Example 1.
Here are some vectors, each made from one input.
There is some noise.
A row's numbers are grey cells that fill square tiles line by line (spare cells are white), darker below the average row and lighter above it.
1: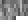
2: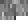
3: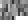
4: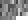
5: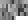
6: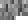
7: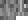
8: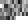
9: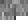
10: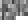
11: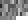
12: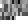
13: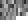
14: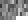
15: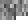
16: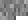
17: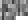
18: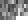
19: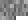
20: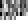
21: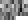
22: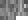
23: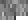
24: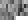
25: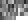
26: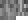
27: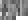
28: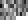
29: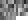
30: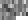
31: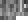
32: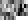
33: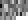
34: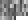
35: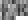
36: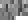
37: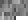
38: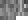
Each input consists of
a point on an 8-point line.
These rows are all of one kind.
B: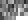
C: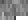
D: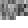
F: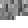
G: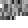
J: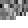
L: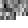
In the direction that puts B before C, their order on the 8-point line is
B, J, C, L, D, F, G.
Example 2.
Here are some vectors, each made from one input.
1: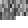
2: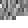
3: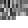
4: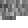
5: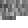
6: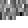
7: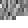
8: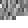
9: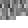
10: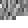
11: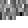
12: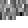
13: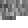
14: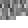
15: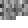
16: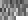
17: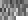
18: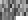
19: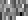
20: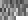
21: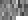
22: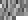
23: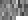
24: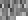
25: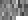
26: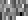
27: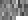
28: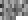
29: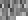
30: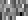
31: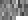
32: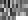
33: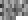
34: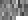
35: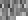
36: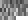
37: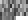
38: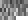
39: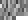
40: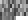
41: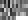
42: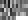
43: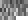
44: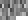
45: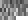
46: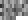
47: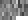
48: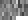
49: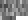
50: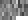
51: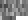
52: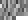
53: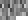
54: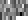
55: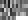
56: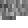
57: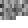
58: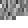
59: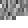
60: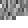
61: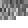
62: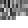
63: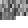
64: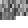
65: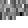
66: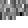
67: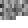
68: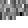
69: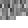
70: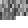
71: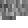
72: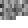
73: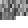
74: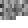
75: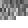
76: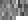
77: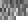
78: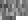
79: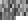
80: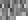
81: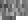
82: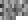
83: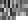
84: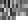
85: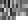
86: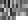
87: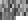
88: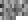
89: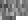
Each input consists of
a node of a 9-node tree.
